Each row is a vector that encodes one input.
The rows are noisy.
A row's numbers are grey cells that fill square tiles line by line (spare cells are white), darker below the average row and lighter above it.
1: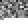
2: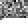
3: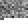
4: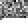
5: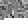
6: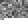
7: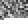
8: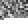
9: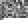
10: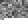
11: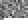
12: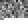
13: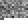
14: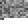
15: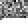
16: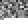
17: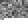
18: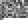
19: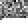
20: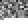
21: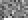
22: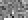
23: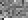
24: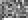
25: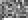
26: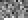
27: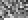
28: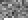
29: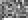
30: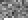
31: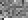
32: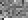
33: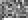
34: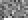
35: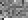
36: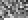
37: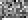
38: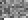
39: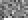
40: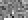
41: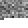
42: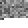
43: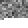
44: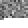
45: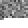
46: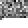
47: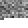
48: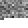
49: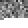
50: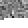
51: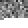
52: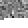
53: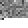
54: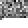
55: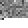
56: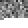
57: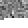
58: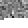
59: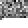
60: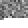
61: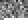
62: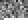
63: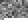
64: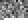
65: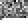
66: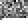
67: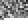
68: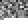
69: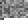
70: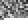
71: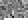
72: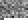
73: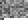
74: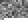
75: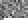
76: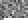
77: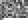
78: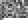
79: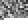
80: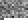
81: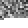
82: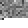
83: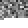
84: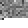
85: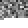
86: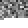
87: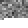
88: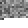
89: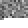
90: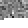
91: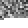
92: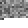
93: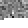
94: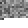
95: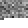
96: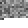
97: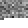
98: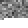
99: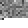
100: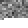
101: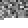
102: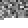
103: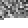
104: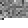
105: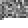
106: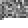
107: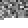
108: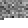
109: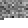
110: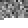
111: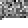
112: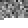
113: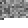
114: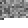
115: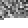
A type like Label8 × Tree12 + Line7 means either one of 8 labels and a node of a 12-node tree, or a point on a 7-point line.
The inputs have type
Line11.
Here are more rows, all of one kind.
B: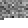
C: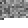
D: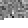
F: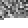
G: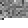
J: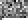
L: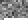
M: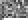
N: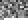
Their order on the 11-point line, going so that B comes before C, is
J, M, D, B, C, G, L, N, F.
